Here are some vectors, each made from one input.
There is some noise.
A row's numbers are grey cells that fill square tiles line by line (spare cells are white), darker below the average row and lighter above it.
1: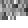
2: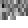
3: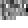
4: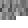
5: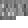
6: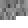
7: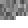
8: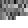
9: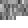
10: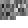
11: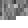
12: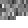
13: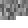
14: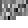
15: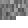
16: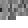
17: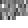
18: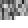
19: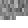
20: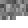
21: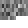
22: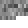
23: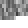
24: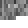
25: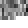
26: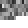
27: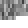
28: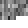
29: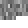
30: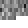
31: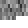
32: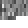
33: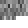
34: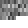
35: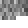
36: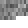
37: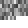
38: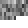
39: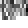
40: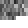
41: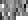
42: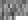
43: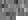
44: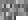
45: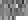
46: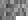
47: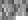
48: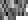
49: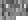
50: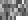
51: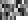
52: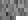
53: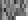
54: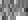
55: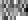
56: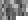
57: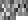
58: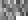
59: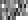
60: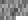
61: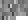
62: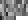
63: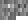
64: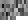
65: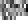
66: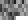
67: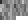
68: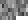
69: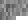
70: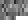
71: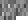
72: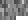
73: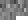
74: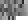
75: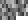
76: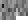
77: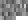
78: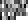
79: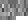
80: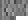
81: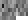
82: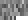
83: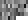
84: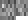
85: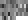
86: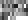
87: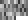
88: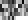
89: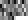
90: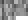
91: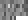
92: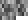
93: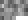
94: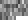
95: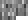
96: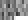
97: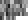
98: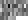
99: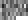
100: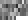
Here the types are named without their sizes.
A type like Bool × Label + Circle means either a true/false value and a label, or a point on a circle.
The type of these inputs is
Circle × (Circle + Line).
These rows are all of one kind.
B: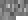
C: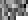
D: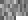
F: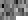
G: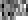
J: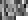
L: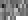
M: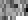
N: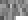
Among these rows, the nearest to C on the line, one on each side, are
D and M.
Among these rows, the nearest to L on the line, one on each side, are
B and J.
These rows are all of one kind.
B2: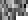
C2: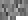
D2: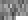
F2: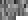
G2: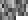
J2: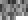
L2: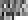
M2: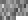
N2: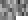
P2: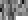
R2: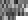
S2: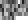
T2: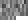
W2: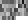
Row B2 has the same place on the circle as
G2, P2 and S2.
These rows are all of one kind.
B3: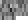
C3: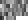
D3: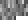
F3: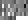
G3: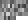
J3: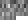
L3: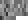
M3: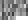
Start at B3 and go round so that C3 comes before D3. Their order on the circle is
B3, M3, C3, L3, F3, J3, D3, G3.
